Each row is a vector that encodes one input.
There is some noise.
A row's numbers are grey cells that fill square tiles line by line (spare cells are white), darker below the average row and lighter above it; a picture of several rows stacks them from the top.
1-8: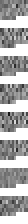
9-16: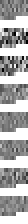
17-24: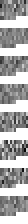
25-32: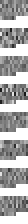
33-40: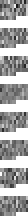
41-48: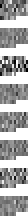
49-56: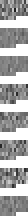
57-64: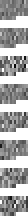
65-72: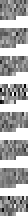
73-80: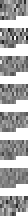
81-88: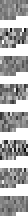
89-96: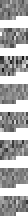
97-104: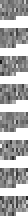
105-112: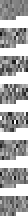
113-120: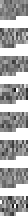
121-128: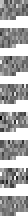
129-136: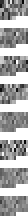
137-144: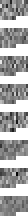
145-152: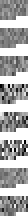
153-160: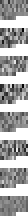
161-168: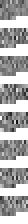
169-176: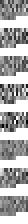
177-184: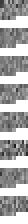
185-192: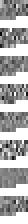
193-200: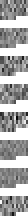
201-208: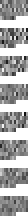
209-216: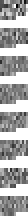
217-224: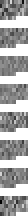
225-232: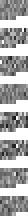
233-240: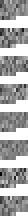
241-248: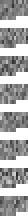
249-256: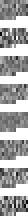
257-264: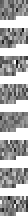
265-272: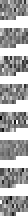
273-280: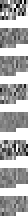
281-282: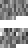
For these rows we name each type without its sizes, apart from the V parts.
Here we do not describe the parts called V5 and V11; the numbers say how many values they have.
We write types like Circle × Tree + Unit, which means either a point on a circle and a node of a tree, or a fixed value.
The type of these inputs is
(Bool × Bool × Bool × Bool + V5) × Line + V11.
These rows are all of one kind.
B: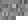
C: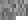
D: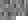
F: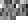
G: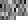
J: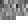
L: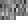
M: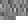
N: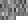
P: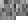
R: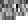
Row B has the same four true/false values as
G and N.
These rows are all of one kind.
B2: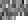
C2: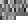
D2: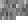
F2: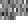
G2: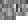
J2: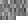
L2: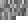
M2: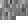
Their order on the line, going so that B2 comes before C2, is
M2, J2, B2, C2, G2, L2, F2, D2.
